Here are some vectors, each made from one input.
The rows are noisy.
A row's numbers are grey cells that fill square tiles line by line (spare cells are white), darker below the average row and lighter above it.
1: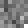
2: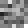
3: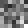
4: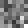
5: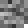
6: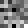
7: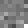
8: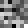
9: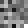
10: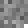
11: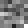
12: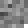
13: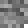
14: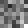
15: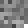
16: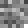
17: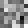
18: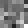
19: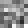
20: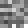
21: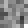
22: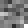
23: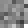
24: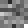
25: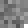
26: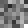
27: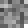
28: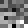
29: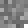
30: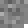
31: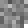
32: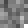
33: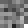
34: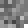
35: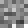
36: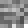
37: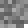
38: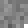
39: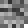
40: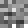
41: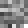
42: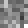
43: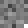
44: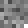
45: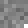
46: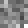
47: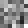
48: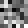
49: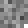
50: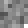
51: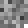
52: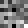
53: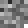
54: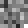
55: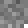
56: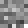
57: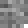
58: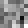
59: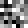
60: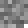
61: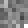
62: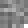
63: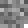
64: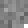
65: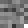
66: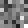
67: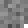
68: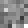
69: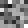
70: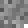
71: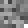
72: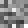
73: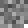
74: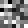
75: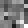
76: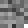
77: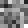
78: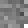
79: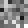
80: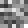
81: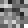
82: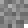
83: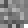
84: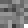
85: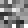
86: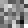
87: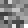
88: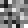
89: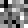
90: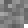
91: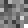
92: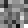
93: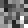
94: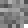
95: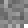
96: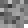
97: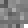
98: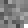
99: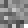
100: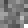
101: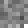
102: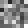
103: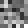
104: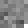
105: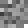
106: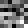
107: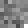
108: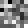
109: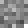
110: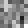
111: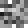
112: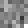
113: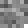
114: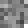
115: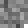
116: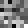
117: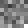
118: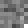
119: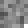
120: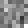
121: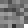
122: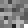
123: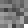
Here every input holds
a true/false value, together with either one of 7 labels, or a point on an 8-point line.
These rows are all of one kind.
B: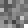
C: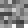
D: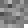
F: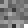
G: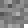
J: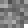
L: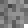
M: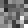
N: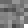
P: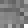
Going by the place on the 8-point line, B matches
C and P.
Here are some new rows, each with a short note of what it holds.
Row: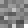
one of 7 labels and a true/false value
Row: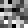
one of 7 labels and a true/false value
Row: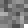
one of 7 labels and a true/false value
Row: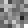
one of 7 labels and a true/false value
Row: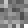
a point on an 8-point line and a true/false value
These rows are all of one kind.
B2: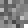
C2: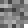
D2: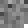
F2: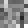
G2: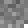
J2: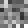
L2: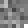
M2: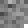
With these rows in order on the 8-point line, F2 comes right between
J2 and L2.
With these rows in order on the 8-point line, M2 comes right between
C2 and D2.
